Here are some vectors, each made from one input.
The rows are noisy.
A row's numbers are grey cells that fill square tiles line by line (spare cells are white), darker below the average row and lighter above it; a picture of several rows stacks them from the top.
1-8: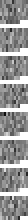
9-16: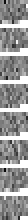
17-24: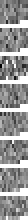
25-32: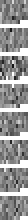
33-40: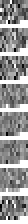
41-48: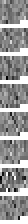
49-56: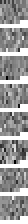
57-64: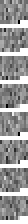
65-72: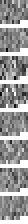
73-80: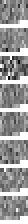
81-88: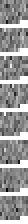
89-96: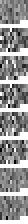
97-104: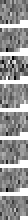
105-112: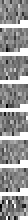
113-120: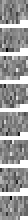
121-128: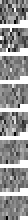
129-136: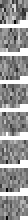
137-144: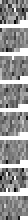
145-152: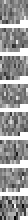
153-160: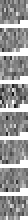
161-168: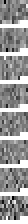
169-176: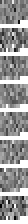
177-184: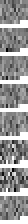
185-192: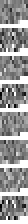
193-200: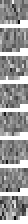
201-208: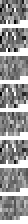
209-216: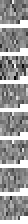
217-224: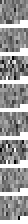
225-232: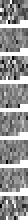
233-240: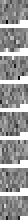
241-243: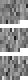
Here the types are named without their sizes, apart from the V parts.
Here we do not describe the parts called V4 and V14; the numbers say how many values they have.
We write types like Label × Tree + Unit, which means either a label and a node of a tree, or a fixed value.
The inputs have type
(Circle + V4) × V14 + Line.
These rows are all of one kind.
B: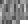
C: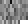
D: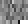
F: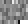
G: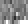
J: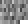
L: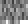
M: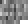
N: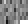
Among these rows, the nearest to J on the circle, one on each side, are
D and F.
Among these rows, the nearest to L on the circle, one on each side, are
B and G.
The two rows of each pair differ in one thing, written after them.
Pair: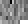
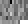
the place on the circle
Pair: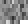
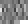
the place on the circle
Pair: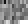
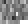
the value of V14
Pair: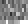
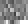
the value of V14
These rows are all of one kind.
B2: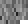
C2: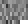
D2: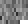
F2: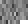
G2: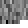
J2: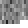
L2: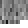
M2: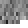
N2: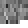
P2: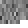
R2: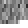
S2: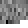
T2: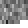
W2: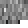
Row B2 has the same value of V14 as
D2, F2, M2 and P2.
